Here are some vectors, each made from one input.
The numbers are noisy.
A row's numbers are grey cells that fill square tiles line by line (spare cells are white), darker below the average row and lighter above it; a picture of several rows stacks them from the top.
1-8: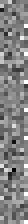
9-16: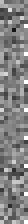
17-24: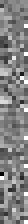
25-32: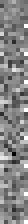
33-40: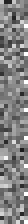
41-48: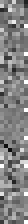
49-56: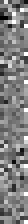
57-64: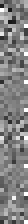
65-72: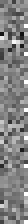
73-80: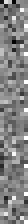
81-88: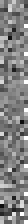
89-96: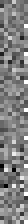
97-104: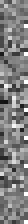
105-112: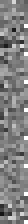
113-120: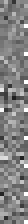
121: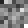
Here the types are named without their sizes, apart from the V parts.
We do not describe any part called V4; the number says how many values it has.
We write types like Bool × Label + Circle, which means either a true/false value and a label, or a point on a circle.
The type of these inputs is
(Line + Tree) × V4.
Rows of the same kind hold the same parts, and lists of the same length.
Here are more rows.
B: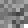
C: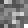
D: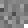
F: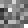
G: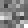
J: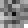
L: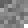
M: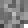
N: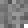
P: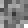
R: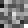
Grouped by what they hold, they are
B, L, R
C, D, F, G, J, M, N, P

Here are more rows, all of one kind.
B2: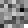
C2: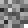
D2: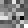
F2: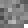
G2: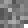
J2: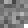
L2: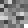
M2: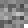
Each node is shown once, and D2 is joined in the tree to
C2.
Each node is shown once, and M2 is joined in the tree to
C2, F2 and L2.
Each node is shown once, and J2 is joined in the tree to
G2 and L2.
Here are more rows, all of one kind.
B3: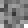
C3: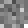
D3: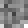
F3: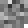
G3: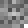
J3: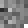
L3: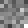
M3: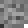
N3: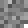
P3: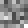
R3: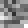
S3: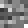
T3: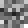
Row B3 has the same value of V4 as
D3 and T3.
